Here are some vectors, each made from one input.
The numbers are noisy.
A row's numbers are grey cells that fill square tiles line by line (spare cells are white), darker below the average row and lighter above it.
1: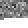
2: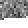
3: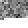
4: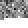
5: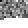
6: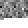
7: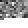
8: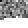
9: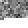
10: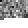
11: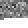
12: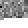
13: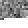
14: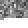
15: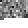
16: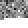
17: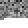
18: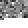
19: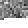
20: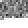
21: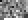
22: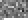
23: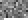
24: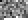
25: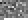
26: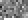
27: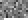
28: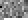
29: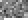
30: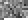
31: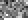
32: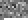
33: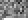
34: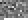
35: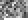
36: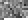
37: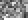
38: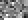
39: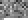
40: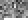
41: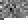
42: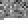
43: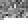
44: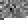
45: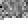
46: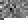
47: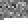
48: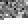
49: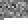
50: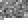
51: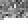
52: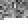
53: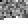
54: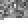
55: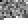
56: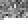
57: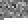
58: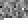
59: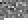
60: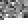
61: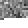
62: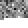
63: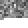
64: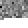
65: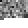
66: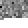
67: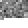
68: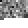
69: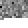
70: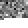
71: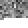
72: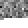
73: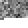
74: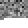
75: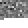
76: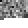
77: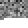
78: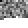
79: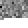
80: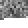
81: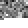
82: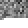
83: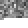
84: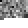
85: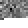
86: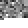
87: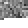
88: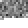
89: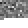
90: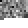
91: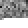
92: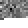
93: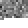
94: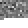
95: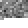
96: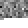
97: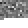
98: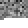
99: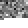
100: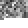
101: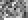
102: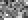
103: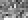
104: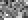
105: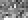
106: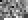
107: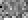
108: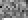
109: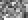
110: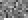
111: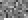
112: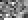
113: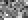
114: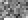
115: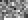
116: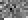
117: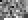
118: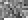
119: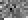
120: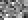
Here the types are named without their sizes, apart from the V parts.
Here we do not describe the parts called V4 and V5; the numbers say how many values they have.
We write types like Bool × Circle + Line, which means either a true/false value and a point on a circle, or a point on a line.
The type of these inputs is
Bool × V5 + Line × V4.
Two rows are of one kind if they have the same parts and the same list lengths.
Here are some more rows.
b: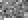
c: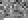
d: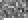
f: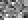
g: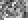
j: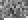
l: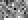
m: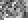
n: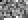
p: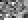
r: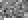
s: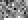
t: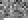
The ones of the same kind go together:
b, c, d, j, r, t
f, g, l, m, n, p, s

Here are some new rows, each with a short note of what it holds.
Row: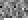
a point on a line and a value of V4
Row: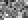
a true/false value and a value of V5
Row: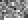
a true/false value and a value of V5
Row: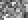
a true/false value and a value of V5
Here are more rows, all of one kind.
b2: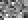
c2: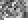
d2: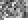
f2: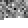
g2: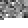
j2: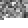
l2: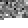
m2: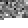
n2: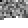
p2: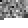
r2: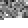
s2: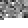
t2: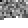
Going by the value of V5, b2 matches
g2, r2 and s2.
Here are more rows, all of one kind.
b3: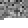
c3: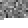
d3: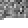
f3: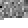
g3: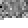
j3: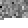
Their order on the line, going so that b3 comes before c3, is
b3, d3, c3, f3, j3, g3.
